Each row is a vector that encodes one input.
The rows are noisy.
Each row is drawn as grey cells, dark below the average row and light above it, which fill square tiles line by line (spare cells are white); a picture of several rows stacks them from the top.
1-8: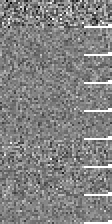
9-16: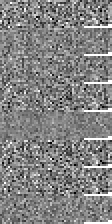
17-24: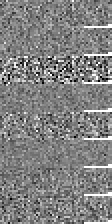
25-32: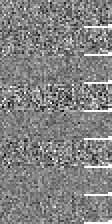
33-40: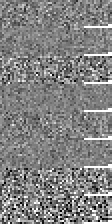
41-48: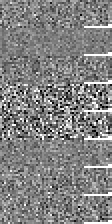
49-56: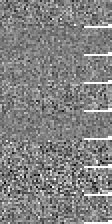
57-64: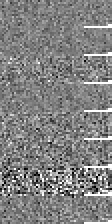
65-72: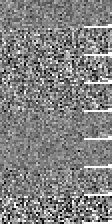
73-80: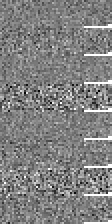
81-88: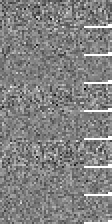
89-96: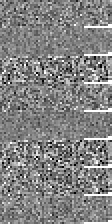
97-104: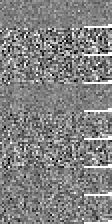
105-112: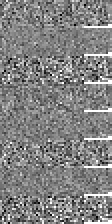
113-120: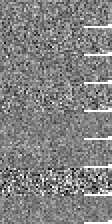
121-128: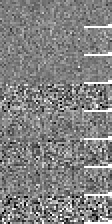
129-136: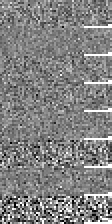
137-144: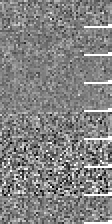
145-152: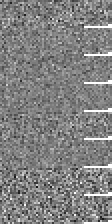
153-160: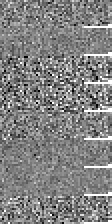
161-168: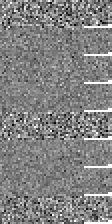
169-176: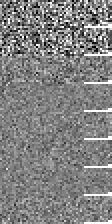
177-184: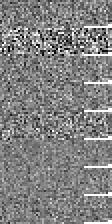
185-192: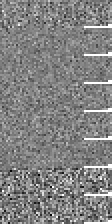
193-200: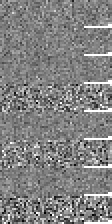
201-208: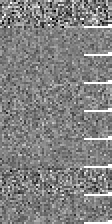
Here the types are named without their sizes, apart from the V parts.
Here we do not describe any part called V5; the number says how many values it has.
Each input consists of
a label and a node of a tree, together with a list of items, each either a point on a line, or a value of V5.
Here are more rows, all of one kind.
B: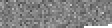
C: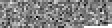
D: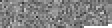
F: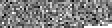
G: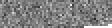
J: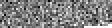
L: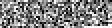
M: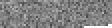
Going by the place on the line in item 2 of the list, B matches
F and M.
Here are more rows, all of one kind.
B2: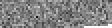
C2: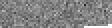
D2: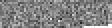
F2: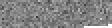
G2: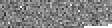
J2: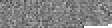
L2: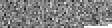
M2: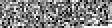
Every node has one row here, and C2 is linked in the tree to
B2, F2 and L2.
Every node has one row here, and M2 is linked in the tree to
D2 and F2.
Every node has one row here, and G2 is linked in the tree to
F2 and J2.
